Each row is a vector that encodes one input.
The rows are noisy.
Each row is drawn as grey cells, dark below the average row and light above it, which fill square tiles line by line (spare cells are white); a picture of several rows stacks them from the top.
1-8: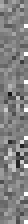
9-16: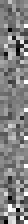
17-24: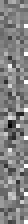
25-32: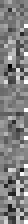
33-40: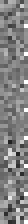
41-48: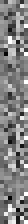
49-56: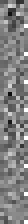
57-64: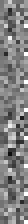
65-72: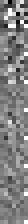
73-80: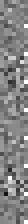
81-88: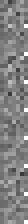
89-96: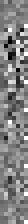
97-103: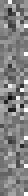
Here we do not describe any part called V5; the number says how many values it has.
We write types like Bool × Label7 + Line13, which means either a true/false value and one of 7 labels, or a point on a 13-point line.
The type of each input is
List2(Bool × V5).
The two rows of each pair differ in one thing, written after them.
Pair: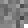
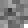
the true/false value in item 1 of the list
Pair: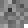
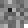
the true/false value in item 1 of the list
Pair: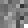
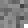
the true/false value in item 1 of the list
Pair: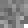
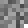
the value of V5 in item 1 of the list
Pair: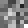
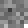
the value of V5 in item 1 of the list
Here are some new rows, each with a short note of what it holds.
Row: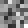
a list of one item
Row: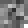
the empty list
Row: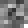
the empty list
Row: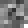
the empty list
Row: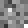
a list of one item
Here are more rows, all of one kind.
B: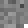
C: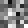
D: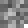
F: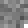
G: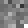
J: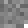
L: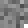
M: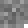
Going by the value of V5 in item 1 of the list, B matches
G and J.
